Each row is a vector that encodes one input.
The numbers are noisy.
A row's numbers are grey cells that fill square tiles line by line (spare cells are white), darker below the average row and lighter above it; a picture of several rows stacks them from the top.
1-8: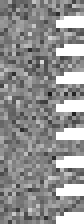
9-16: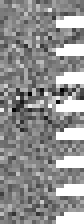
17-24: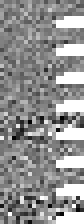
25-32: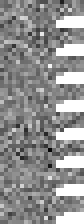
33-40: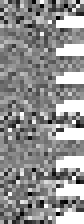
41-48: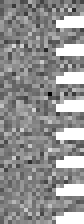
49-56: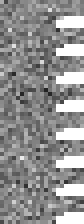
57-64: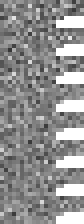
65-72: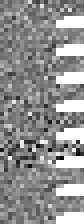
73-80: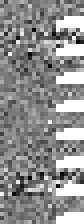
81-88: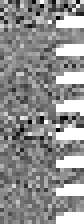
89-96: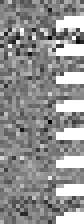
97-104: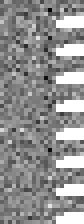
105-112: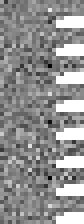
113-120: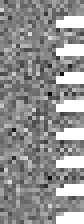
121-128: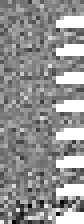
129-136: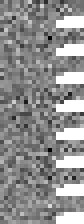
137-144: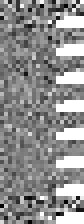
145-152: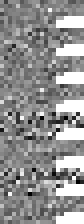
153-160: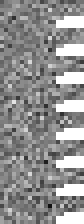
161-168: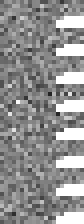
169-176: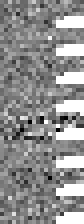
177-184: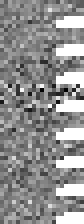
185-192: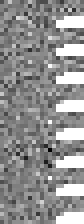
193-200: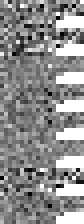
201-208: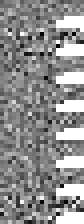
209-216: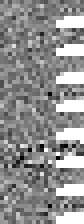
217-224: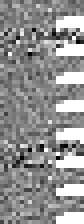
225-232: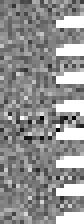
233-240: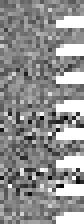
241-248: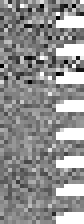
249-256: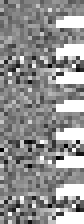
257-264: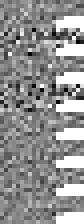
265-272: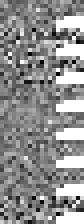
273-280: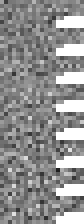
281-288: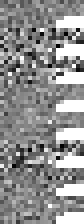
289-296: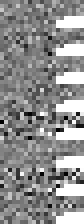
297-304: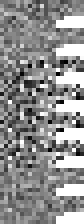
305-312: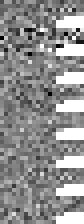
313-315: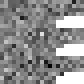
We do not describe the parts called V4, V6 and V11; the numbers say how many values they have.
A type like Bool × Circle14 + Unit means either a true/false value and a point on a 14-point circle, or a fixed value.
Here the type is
(Label5 × Line7 + V6 × V11) × Line7 × V4 + Line9.
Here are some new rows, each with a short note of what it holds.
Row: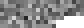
one of 5 labels, a point on each of two 7-point lines and a value of V4
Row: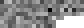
one of 5 labels, a point on each of two 7-point lines and a value of V4
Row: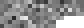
a point on a 7-point line, a value of V4, a value of V6 and a value of V11
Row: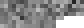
one of 5 labels, a point on each of two 7-point lines and a value of V4
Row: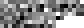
a point on a 9-point line
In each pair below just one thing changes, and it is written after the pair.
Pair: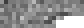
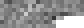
the value of V4
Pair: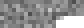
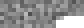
the value of V11
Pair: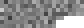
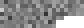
the value of V11
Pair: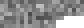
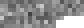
the value of V11
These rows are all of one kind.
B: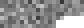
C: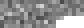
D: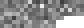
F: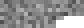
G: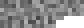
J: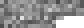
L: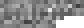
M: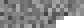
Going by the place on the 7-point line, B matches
C and G.
